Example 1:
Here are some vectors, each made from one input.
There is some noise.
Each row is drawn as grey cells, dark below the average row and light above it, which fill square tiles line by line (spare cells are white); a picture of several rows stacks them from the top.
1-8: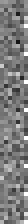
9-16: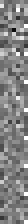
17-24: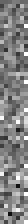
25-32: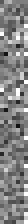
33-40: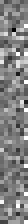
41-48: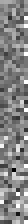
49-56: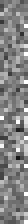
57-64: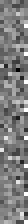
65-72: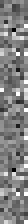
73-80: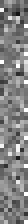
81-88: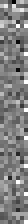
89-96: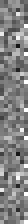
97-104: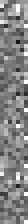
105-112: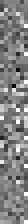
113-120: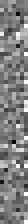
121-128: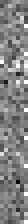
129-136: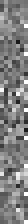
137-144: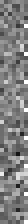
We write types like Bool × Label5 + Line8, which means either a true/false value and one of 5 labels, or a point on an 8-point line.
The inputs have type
Line7 + List2(Line10).
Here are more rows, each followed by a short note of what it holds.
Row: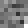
a list of one item
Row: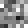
a point on a 7-point line
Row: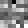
the empty list
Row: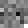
a list of one item
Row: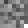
a list of two items
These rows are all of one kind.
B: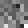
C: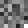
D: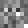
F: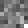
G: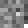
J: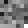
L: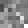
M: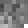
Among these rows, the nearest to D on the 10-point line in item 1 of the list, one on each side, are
G and L.
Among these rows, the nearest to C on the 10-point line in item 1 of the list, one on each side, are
B and J.
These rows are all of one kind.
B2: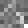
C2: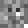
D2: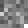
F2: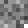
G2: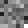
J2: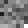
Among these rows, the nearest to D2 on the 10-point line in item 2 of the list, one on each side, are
B2 and J2.
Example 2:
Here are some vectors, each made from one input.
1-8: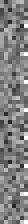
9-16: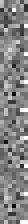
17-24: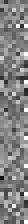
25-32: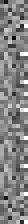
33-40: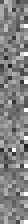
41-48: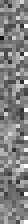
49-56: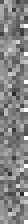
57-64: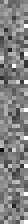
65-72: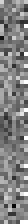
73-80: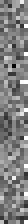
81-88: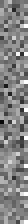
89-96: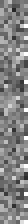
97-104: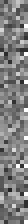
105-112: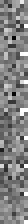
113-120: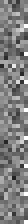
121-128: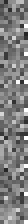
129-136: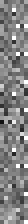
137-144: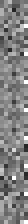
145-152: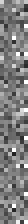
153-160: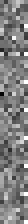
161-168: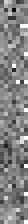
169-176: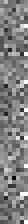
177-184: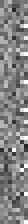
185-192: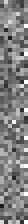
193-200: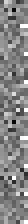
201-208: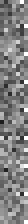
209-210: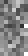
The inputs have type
Circle6 × Line8 + Label11.
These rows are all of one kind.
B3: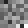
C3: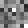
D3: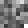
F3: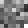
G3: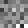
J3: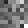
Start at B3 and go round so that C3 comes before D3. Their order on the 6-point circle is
B3, G3, C3, F3, D3, J3.
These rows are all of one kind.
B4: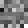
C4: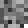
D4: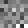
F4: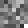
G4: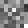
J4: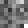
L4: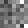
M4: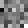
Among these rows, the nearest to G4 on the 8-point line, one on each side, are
F4 and J4.
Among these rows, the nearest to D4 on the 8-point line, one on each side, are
F4 and L4.
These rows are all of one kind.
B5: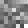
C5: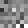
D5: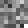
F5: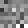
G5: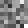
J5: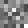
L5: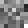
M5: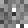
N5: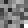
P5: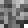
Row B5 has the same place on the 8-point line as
C5, F5, G5 and M5.
